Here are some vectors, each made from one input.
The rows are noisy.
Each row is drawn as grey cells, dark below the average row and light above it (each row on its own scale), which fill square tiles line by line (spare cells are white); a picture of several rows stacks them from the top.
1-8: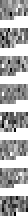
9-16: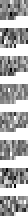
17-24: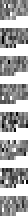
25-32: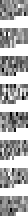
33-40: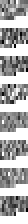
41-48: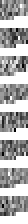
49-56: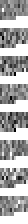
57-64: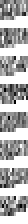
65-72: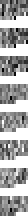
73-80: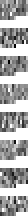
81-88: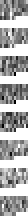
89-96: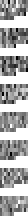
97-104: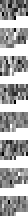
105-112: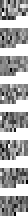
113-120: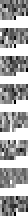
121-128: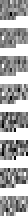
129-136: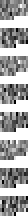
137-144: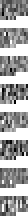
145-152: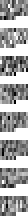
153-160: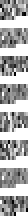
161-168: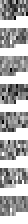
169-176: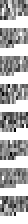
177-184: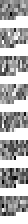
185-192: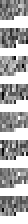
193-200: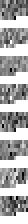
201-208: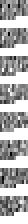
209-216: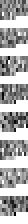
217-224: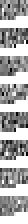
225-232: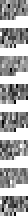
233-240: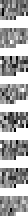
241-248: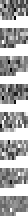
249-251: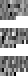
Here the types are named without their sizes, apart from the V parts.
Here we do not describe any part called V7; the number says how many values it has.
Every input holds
either a label and a node of a tree, or a true/false value and a value of V7.
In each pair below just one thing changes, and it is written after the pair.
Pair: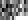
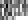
the node of the tree
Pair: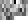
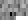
the label
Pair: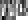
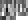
the node of the tree
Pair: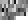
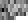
the label
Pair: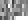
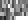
the node of the tree
